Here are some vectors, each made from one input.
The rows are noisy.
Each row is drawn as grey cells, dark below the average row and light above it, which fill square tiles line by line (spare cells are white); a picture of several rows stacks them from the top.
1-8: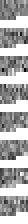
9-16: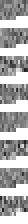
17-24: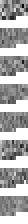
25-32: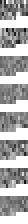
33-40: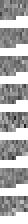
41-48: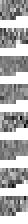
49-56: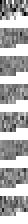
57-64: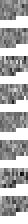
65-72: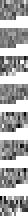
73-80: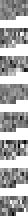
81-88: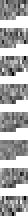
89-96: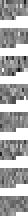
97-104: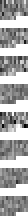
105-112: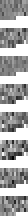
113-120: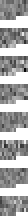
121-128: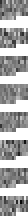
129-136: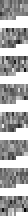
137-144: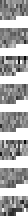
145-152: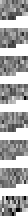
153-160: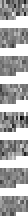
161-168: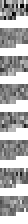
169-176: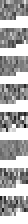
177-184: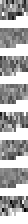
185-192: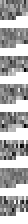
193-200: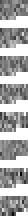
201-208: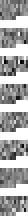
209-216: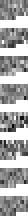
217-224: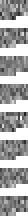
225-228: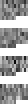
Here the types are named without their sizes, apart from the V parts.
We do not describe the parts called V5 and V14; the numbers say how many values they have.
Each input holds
a value of V14, together with either a point on a line and a true/false value, or a value of V5.
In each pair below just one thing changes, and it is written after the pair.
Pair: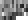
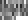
the place on the line
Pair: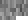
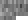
the place on the line
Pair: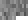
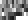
the place on the line
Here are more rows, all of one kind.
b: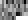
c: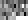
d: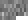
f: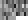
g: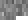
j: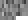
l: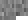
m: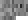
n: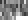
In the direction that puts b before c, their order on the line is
b, f, c, l, j, n, d, g, m.
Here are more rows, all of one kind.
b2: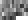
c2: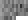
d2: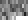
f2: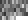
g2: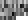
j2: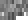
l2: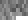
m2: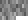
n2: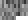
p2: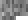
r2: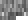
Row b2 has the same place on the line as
c2, l2, n2 and p2.
